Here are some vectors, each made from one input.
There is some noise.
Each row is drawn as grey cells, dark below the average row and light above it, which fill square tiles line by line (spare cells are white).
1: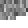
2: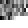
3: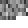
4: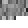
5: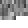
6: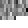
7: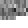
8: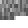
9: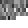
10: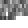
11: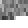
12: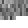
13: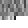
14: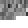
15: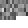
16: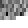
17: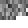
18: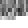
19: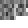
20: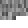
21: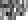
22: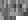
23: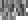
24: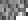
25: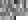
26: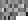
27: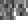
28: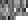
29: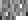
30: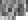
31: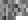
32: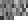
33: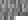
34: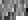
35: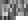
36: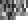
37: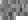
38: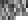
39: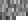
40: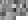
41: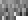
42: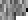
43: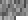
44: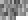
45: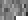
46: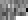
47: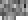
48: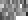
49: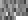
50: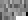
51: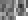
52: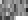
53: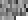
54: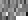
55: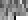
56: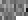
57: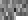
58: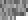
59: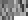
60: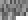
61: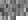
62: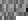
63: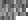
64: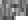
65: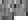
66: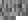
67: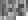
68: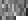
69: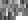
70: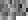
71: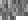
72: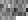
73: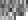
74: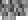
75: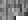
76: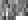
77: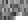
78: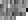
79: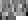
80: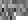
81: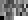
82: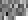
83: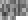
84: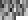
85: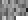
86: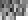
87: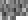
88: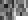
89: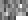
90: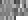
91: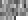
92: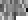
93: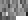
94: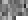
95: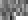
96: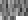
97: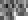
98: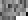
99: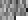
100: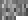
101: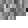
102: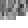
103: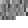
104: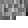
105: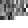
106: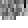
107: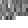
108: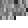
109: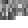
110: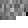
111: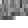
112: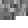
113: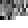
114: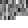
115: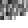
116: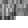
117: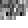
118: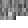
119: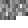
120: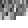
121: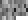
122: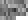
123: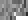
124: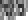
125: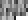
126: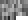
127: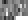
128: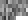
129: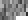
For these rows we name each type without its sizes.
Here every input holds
a point on a line, together with either a node of a tree, or four true/false values.
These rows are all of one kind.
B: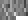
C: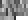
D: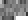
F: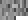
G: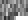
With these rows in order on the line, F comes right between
B and C.
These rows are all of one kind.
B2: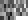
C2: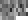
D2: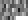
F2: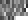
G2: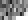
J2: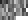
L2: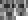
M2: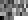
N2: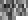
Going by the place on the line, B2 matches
D2 and M2.
